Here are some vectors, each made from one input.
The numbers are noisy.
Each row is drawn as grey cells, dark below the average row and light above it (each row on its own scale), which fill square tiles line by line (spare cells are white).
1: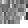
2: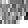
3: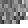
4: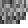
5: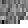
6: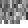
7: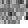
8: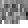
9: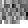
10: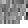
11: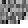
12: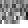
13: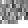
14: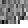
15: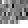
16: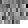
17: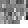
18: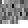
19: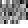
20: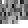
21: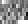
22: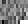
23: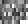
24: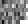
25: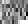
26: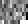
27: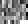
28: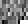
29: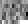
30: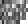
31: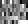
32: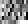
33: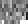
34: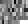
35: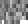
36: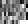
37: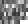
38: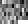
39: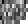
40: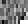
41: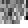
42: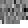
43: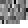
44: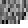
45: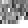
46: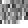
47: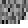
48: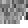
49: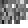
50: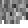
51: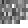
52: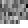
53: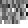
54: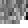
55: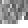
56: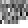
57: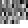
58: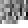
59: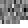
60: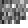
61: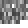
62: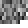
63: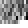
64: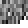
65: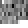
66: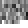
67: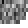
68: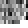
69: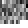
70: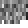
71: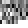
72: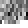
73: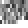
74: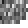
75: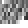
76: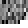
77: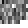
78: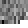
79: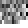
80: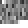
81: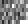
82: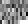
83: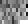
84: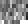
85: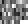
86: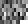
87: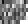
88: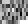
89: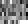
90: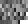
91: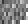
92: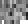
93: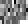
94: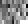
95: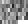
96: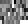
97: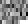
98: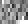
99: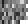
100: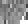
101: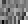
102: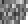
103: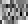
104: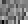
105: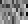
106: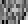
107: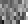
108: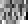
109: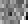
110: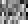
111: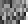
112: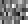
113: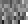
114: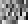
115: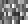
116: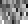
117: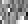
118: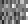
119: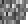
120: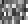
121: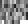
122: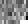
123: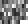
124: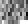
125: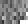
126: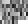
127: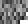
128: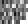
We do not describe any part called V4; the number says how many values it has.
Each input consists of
either one of 5 labels and a true/false value, or two values of V4.
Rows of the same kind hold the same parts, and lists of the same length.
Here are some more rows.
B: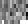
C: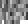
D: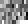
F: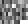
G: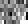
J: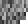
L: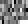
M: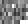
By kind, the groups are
B, C, D, G
F, J, L, M

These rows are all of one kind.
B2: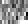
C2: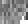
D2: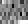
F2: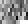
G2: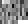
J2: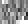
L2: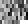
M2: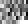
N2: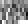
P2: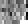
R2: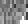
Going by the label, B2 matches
C2, J2 and R2.
